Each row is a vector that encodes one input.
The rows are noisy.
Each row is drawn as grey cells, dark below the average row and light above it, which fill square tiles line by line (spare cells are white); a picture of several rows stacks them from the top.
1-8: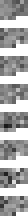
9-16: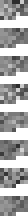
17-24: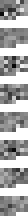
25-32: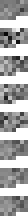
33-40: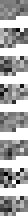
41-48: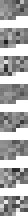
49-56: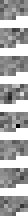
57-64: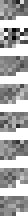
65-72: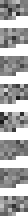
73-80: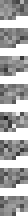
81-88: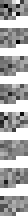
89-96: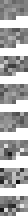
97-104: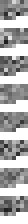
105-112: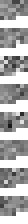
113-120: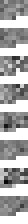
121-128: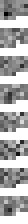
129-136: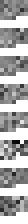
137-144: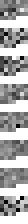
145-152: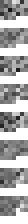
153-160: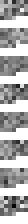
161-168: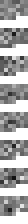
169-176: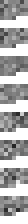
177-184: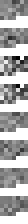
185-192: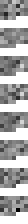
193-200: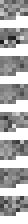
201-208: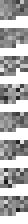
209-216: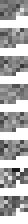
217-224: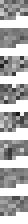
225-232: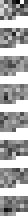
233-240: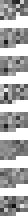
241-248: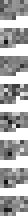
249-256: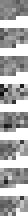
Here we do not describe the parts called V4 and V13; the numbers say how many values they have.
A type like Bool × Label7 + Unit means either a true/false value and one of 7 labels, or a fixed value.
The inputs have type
(Bool × V4 + V13) × Circle6.
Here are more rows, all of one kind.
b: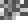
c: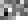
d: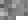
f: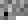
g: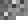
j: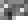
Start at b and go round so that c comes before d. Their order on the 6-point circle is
b, c, f, d, j, g.
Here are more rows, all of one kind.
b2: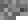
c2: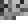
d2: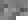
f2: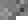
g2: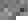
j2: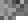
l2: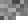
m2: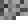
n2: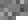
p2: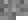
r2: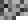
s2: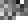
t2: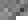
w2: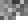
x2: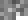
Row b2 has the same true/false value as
c2, n2, p2 and s2.
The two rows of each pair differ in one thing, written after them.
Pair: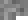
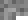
the value of V4
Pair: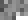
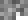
the true/false value
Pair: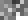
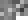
the place on the 6-point circle
